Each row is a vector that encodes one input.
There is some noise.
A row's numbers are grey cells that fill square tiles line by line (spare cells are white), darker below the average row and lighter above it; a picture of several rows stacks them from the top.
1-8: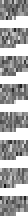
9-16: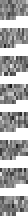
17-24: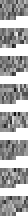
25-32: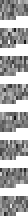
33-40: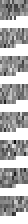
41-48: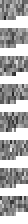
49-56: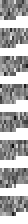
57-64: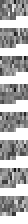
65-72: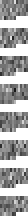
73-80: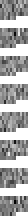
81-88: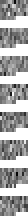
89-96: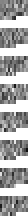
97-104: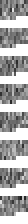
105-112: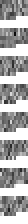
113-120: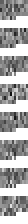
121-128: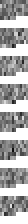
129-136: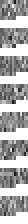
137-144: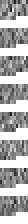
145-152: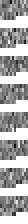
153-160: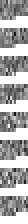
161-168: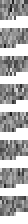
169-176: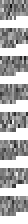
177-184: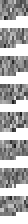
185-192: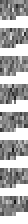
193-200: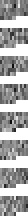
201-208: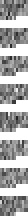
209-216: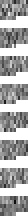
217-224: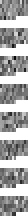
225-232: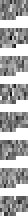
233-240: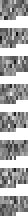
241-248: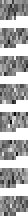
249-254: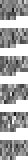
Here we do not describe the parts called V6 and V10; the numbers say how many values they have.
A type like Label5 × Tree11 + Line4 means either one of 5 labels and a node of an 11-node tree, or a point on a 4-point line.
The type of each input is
(Bool × Tree9 + V6) × Circle9 × V10.
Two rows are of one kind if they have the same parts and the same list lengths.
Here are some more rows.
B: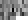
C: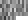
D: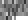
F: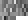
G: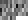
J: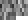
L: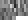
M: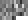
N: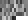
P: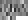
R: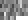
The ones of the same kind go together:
B, C, D, F, L, M
G, J, N, P, R

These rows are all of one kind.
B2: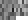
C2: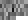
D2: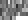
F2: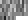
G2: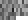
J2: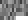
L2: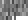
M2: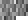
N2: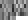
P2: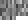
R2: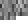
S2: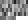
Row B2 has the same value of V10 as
C2, G2, N2 and R2.
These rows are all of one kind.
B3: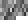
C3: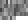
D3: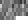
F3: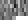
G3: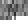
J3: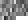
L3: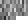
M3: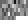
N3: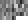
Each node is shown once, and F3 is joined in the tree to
G3.
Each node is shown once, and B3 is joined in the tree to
N3.
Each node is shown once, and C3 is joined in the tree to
M3 and N3.
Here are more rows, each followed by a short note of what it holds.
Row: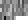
a point on a 9-point circle, a node of a 9-node tree, a true/false value and a value of V10
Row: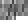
a point on a 9-point circle, a node of a 9-node tree, a true/false value and a value of V10
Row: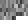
a point on a 9-point circle, a node of a 9-node tree, a true/false value and a value of V10
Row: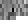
a point on a 9-point circle, a node of a 9-node tree, a true/false value and a value of V10
